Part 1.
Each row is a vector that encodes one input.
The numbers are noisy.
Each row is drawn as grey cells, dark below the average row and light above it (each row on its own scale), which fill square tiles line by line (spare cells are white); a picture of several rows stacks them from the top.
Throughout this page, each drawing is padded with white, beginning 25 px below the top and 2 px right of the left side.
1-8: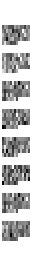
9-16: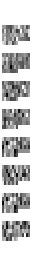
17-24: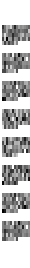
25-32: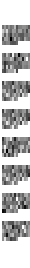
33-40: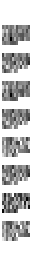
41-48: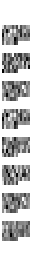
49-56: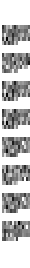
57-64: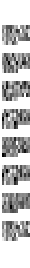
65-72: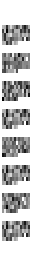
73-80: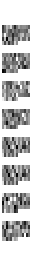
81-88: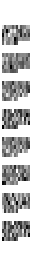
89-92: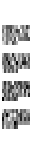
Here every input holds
one of 11 labels.
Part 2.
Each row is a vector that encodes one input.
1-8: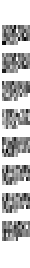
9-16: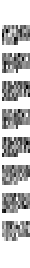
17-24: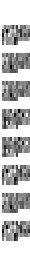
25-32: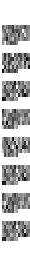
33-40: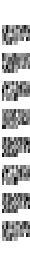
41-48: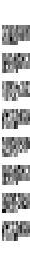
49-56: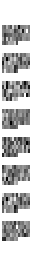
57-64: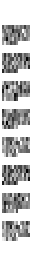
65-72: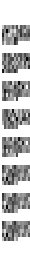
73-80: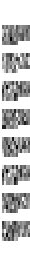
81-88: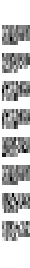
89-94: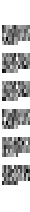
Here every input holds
one of 11 labels.
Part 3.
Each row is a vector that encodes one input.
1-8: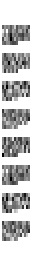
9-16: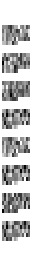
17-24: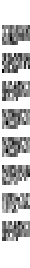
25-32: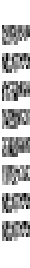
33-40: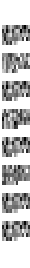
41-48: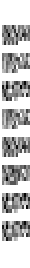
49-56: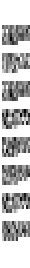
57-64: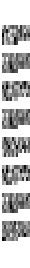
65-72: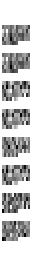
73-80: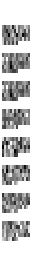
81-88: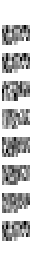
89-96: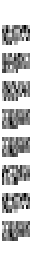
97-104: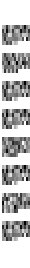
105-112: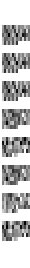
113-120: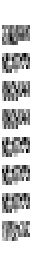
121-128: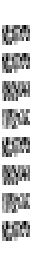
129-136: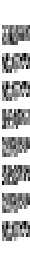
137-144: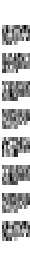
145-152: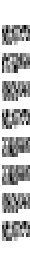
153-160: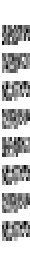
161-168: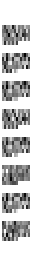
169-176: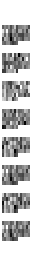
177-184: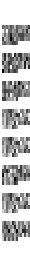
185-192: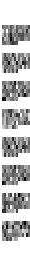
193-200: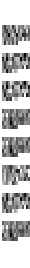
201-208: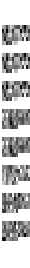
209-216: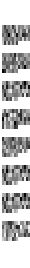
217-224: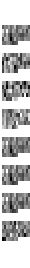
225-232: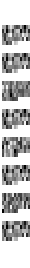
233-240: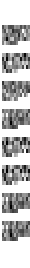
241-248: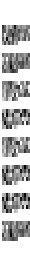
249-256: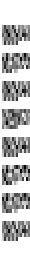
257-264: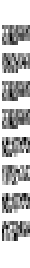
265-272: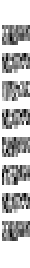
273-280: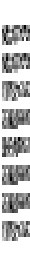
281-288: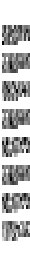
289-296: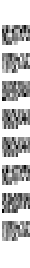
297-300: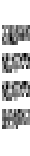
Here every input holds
one of 11 labels.
